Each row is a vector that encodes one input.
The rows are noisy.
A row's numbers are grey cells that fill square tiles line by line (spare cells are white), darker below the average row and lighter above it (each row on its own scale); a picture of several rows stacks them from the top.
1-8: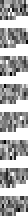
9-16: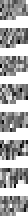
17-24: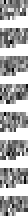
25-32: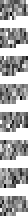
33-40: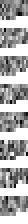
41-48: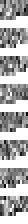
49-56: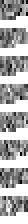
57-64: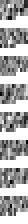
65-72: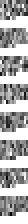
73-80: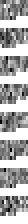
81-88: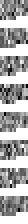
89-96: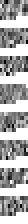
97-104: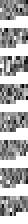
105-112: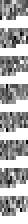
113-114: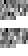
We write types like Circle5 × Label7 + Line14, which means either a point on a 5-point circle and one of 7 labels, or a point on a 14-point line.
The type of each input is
(Bool × Bool × Bool + Line5) × (Label5 + Line4).
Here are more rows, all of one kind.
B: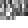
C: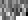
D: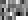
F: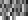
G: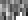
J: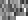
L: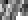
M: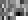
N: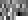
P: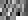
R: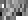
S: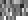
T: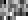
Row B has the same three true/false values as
M, N and T.
